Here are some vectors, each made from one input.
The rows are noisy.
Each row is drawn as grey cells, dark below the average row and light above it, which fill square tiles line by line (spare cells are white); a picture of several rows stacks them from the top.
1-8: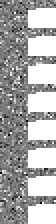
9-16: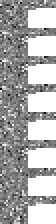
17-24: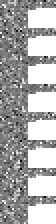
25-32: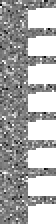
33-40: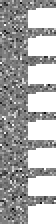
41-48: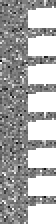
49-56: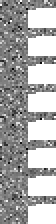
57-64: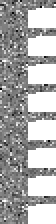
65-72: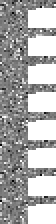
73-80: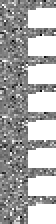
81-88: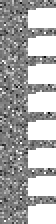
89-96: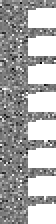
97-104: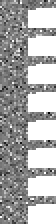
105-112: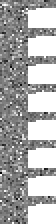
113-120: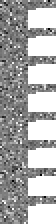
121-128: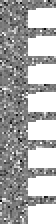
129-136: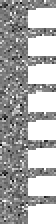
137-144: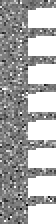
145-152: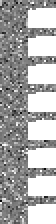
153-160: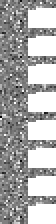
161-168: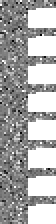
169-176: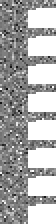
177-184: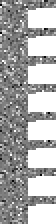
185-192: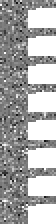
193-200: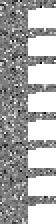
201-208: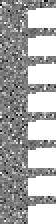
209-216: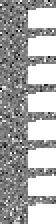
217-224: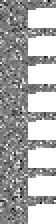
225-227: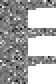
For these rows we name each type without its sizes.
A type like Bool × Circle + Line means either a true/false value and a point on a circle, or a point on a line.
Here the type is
Bool × Bool × Bool + Label × Label.
